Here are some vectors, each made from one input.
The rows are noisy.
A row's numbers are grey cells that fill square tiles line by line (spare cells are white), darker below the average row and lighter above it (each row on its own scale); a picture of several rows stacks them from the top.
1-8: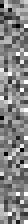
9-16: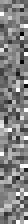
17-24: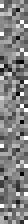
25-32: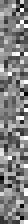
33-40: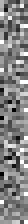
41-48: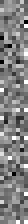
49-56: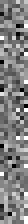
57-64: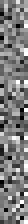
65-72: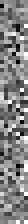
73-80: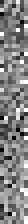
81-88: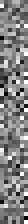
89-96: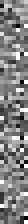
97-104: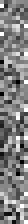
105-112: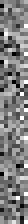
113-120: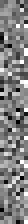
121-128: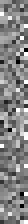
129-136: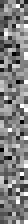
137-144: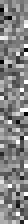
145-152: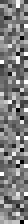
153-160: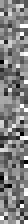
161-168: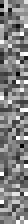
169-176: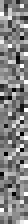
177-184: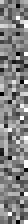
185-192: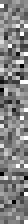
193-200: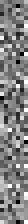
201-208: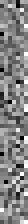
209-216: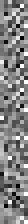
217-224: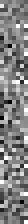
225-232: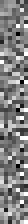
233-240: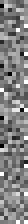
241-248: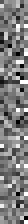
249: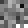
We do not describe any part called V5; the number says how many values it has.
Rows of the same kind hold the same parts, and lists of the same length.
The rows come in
4 kinds.
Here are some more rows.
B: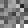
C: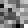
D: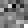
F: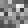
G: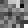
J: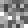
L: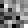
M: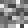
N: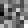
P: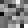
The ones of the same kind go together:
B, G, M, P
C, L, N
D
F, J

